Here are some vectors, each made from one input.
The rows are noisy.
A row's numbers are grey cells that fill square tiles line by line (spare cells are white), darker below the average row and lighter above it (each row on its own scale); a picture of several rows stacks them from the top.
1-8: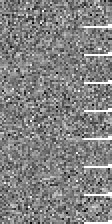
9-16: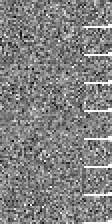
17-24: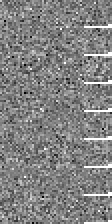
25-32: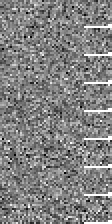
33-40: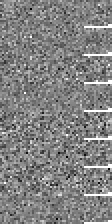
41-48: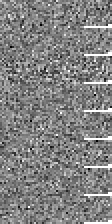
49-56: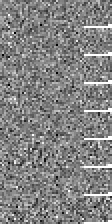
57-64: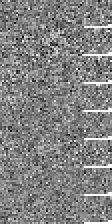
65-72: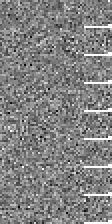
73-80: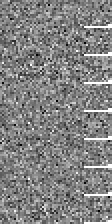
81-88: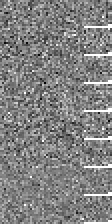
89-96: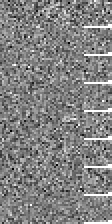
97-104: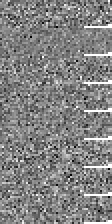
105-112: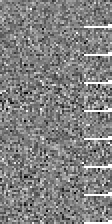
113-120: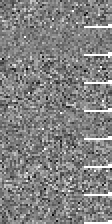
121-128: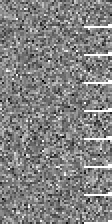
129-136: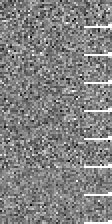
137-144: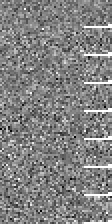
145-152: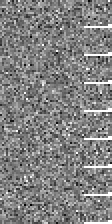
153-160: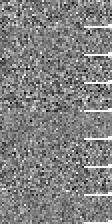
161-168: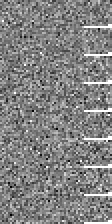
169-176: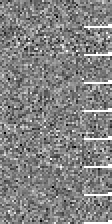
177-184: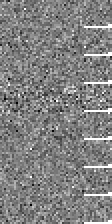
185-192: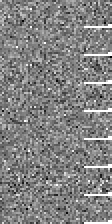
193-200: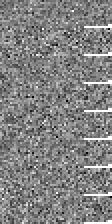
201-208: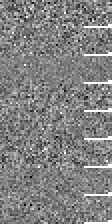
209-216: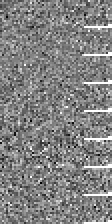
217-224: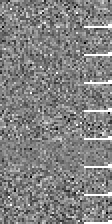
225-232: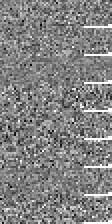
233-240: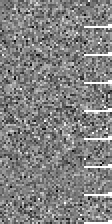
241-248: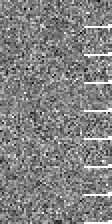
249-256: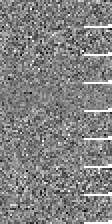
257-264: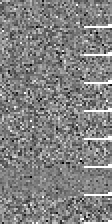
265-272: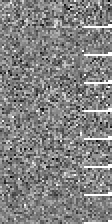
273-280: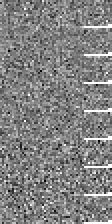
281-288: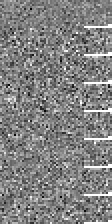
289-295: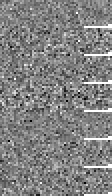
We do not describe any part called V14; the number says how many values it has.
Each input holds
a true/false value, together with either a node of a 19-node tree, or a value of V14.
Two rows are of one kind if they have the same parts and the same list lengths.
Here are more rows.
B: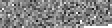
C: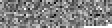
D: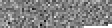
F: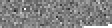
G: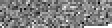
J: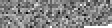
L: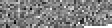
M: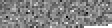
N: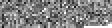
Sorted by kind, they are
B, C, D, F, J, M, N
G, L

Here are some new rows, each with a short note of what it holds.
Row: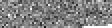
a true/false value and a value of V14
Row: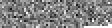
a true/false value and a value of V14
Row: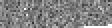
a true/false value and a value of V14
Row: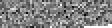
a true/false value and a value of V14
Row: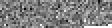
a node of a 19-node tree and a true/false value
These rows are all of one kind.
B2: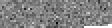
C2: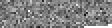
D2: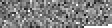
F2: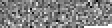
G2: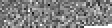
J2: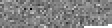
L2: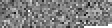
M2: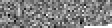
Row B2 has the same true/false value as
J2 and M2.
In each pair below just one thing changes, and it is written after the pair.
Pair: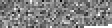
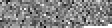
the true/false value
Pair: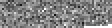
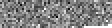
the value of V14
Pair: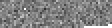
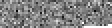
the value of V14
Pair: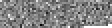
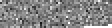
the value of V14
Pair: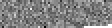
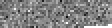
the true/false value
